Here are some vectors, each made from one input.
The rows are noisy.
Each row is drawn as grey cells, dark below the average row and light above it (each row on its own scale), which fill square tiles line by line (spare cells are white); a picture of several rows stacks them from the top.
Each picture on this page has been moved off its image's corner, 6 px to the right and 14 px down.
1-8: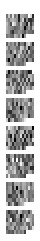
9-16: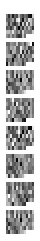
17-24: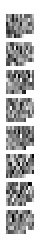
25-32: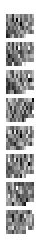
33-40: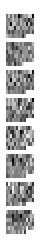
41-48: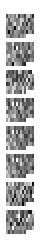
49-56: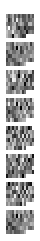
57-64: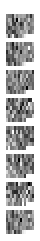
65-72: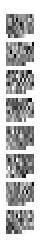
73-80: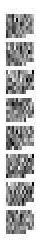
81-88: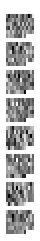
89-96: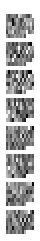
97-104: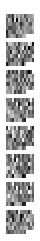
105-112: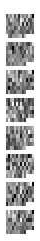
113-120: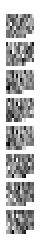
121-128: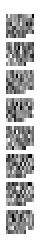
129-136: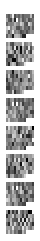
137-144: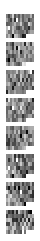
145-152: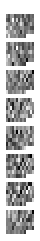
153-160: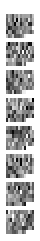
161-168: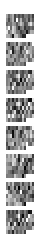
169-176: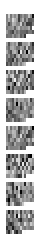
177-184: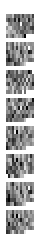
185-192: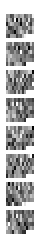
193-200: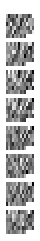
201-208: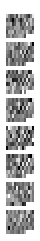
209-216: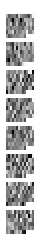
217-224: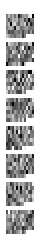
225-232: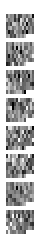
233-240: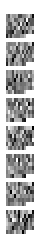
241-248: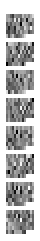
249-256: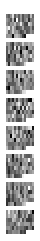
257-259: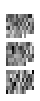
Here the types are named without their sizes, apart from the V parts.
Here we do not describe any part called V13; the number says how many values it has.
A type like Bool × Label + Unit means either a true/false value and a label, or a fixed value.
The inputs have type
Bool × (Circle + V13).
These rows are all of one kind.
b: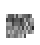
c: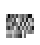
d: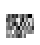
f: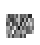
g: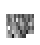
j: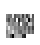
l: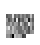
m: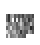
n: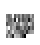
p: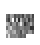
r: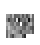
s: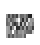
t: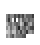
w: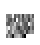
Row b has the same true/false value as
c, d, f and s.
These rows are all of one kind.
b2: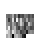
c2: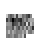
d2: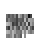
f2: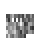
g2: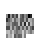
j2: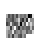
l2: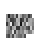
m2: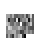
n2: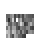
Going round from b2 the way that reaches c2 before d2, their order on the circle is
b2, j2, l2, m2, c2, d2, g2, f2, n2.
